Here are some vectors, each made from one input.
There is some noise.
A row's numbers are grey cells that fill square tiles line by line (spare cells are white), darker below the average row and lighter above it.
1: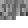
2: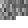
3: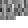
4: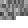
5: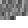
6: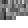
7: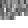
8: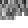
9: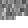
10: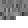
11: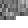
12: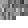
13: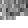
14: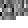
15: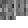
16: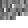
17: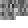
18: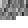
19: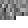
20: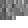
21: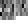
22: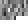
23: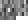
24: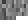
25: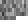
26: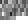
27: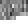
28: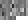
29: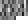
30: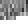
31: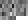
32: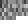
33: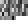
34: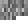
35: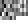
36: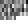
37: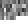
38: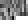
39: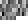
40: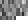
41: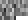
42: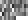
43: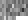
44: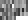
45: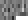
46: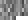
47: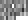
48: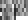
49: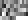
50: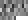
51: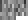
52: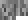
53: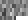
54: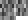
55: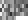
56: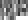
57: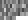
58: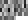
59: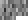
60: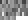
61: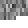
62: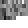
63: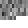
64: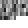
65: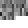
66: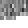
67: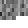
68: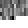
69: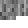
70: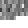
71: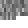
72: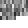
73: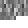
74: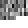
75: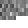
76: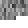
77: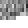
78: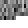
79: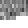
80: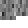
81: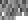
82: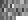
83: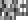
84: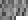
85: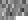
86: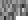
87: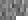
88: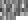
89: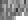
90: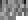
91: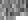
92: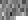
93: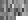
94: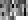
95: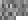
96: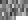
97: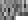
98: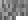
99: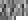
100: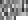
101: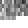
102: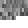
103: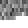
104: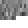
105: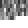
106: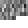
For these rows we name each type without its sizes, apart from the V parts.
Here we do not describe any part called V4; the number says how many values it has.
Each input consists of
a list of items, each a true/false value and a value of V4.
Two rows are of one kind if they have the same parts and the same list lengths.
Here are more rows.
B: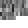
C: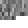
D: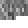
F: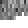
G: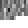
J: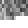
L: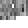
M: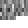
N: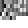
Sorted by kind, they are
B, C, D
F, G, J, L, M
N

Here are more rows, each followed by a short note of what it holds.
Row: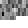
a list of two items
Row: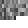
a list of two items
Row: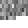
a list of one item
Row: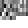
the empty list
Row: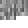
a list of one item
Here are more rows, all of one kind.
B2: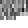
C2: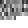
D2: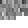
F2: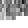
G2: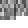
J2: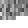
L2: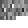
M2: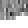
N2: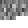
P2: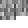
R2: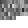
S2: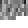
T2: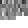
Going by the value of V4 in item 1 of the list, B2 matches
N2 and R2.
